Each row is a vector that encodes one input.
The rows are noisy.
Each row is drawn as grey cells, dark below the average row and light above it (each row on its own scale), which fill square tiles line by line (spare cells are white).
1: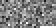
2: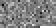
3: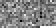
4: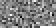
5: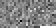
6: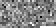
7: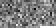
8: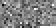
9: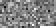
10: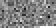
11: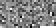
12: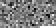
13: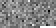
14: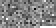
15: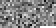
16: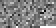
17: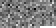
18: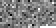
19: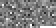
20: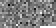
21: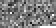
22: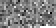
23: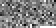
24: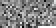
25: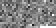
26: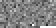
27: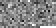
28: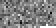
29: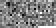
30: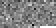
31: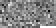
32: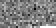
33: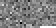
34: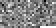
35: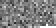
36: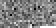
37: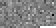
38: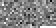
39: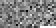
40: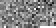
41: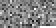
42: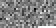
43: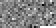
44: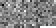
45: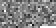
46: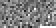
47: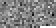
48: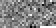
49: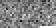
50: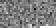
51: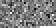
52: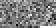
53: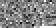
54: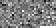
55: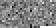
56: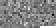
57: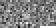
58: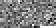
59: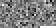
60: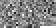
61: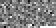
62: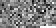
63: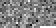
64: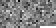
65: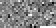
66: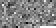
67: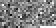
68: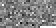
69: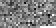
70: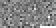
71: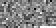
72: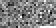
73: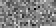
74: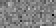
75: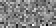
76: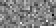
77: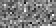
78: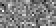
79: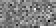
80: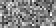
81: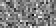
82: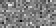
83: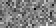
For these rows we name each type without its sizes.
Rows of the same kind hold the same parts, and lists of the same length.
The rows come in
2 kinds.
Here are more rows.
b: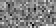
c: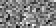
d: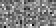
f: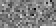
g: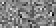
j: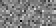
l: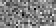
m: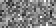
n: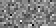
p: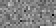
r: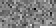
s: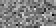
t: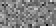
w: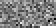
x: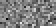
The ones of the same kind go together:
b, d, f, l, m, n, r
c, g, j, p, s, t, w, x

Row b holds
a node of each of two trees.
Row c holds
a label and a node of a tree.
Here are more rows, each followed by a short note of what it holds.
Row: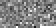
a label and a node of a tree
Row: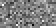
a node of each of two trees
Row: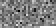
a node of each of two trees
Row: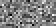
a node of each of two trees
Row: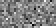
a node of each of two trees
